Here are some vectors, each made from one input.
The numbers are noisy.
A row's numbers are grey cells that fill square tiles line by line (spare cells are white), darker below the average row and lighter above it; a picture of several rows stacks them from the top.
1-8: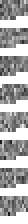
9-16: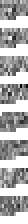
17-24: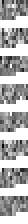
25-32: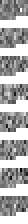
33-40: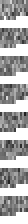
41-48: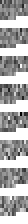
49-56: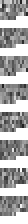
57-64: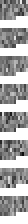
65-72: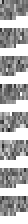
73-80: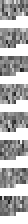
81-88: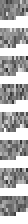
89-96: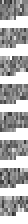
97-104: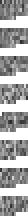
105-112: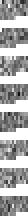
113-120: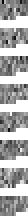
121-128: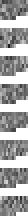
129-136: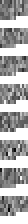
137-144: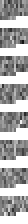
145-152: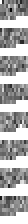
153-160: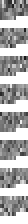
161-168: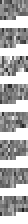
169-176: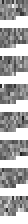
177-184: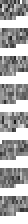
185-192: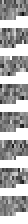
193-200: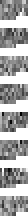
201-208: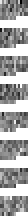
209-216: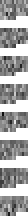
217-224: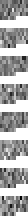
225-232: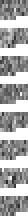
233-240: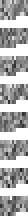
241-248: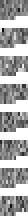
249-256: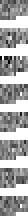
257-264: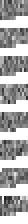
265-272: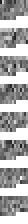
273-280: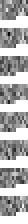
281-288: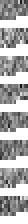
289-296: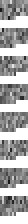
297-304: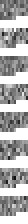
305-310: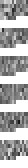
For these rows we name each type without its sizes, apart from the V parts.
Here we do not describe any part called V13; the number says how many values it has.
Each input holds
either a label, or a true/false value and a value of V13.
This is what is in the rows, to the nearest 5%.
About 30% of them hold a label. The rest hold a true/false value and a value of V13.
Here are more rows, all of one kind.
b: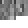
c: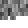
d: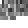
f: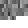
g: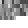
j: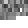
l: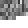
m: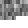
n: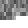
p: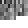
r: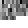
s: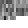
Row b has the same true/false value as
j, n and p.
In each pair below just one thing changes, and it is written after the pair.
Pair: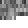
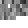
the true/false value
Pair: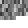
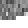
the value of V13
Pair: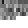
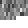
the true/false value
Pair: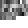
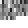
the value of V13
